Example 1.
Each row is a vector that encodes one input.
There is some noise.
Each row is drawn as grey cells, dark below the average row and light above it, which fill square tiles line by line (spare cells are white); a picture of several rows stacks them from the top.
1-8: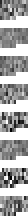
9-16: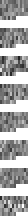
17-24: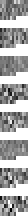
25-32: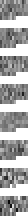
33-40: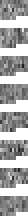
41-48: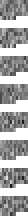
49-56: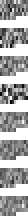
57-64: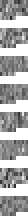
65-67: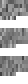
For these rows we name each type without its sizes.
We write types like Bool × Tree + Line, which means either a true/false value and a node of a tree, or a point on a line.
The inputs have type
Bool × (Tree + Unit).
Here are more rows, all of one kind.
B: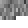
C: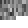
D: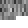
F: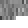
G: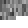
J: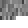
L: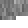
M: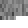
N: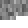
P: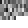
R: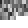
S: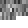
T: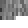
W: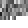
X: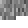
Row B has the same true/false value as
D, P, S and X.
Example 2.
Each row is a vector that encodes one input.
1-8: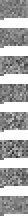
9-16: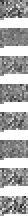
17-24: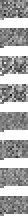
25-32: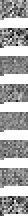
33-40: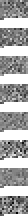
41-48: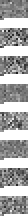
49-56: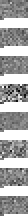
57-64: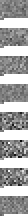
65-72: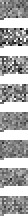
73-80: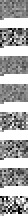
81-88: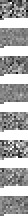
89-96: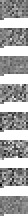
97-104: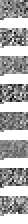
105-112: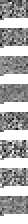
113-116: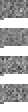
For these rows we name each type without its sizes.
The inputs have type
Circle × (Tree + Unit).
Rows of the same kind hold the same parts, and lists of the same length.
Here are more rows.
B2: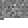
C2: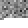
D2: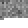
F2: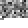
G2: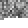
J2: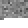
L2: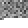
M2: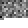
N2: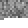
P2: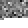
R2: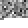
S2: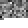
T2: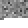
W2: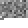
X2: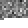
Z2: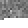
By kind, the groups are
B2, F2, L2, M2, P2, W2, X2, Z2
C2, D2, G2, J2, N2, R2, S2, T2

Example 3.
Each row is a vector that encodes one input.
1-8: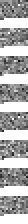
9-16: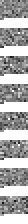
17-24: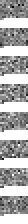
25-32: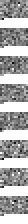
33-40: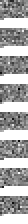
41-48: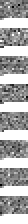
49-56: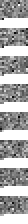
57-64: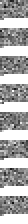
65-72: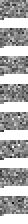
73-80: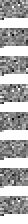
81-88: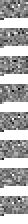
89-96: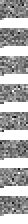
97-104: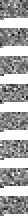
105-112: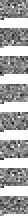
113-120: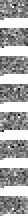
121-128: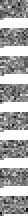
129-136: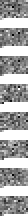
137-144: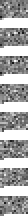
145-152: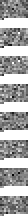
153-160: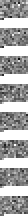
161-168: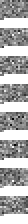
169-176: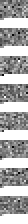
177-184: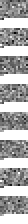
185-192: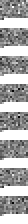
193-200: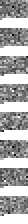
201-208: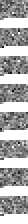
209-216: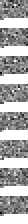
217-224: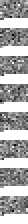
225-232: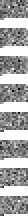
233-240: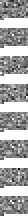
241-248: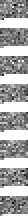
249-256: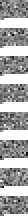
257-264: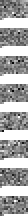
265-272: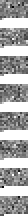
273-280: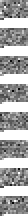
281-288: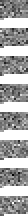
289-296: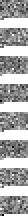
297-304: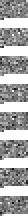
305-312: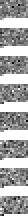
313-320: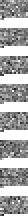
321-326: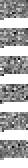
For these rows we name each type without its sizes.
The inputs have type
Circle × Line × Line.
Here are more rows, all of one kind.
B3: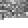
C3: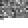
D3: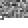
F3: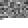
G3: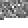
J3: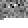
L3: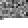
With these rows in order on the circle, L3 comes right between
D3 and F3.
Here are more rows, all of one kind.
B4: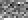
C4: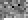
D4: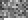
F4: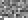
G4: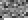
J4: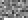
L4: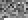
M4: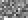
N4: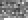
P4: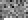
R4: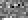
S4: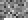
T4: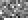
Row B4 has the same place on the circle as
F4 and J4.
